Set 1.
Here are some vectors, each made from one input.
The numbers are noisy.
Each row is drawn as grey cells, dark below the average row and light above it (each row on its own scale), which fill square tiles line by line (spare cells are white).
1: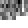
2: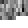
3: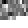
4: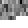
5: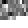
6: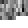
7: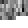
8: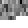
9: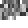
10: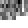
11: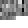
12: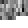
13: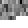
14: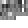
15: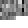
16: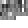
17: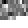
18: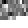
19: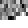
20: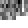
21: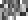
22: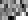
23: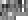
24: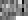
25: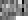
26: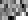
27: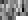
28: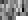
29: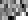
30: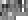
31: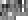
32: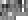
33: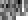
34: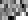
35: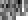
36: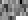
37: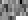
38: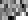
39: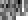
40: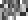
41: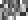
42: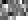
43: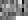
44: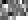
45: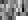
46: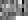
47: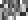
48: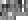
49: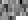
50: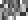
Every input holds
a point on an 8-point circle.
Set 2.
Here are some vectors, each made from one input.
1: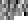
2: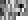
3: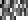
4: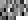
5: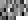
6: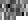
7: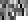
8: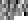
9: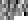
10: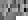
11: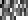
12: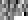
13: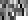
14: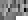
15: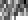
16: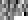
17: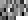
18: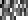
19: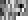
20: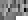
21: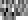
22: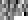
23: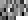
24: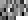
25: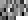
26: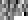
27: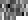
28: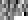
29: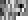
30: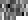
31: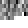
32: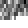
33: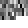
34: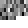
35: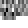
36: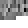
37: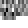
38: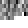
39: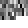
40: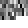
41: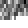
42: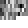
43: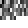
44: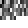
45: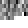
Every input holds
one of 9 labels.
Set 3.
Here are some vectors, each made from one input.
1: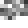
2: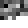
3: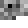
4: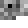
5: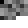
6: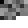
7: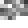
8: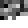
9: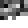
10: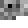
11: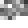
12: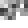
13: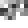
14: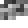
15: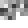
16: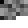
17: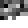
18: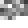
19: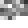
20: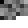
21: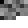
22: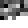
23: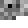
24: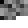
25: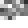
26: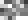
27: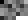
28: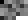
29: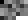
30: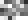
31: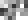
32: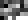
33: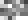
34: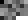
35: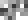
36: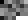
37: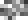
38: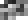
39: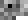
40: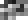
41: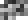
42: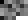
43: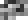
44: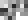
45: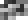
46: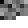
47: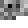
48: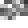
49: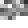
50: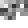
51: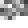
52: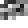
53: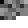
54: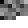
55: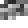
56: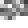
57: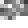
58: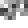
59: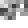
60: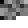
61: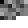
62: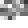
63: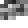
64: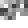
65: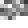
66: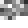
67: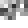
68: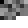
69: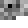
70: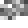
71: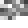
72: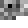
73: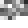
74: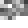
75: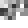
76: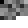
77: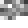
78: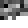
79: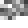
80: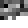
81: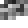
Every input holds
a point on a 6-point circle.
